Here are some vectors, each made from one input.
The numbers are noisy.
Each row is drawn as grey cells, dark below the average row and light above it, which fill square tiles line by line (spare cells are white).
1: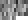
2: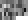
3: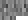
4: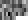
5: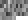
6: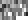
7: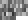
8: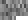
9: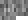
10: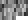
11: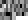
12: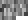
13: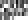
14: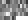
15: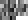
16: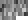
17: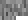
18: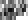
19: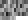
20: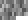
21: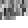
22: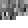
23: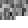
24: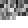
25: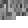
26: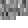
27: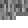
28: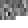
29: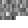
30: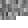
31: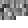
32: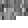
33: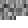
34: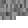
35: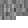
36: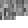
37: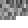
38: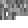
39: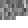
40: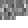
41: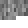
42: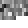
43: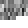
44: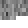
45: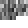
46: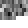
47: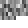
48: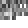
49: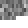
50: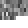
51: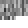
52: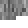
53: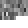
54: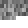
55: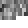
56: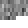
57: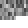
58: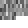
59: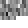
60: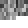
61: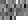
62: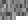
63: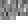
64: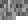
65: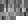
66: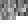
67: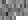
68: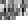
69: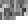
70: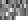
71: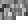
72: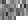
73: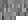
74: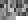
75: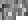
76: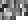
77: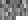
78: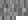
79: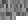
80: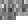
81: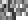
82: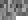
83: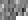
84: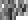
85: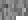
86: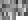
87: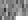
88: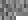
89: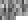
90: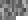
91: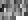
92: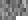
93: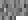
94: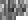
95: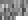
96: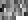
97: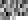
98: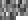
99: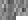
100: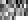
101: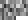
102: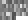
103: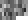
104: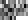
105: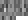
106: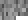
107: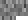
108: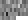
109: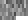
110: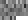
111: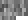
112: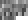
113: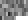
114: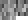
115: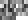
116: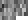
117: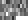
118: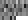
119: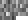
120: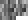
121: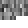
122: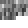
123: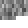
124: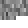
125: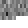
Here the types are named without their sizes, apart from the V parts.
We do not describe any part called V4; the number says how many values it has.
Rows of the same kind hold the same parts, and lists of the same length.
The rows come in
2 kinds.
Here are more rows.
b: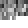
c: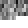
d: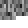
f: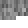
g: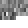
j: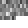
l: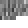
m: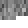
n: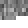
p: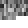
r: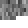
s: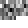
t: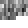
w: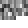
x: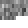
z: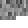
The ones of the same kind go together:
b, c, d, f, m, n, p, s, w
g, j, l, r, t, x, z

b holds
a label.
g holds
a point on a line and a value of V4.
